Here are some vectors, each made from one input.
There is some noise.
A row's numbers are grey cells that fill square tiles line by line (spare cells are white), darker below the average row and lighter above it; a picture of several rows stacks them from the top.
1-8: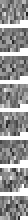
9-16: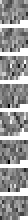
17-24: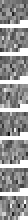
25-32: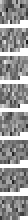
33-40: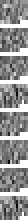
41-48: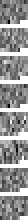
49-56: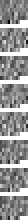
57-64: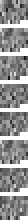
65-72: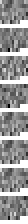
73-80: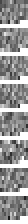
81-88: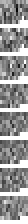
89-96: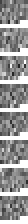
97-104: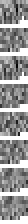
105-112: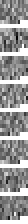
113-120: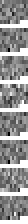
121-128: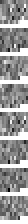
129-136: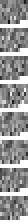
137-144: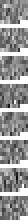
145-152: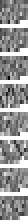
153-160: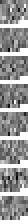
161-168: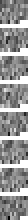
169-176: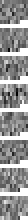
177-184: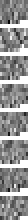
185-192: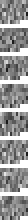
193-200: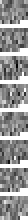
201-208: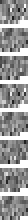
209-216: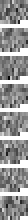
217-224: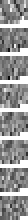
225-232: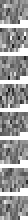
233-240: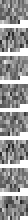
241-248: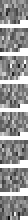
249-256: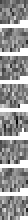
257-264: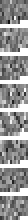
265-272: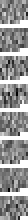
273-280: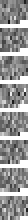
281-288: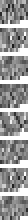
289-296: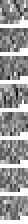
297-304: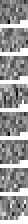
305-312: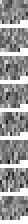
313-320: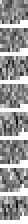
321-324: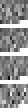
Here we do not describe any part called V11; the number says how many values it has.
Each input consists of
either a point on a 5-point line, or three true/false values, or a value of V11.
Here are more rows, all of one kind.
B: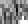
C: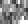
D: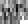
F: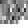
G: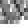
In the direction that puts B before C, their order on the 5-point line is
D, B, C, G, F.
